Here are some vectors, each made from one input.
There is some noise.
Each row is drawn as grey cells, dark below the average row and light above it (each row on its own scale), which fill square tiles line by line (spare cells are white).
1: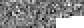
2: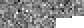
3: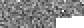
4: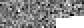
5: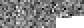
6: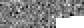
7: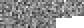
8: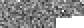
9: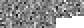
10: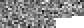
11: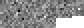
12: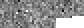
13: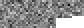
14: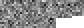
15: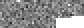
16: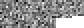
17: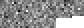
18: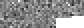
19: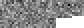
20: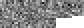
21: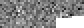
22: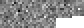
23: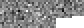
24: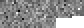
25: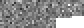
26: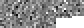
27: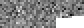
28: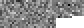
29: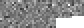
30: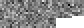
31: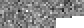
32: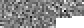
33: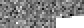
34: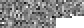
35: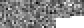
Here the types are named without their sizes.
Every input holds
either a fixed value, or a node of a tree.
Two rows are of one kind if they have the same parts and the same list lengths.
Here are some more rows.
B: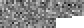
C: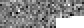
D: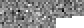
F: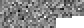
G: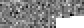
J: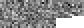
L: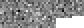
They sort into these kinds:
B, J
C, D, F, G, L

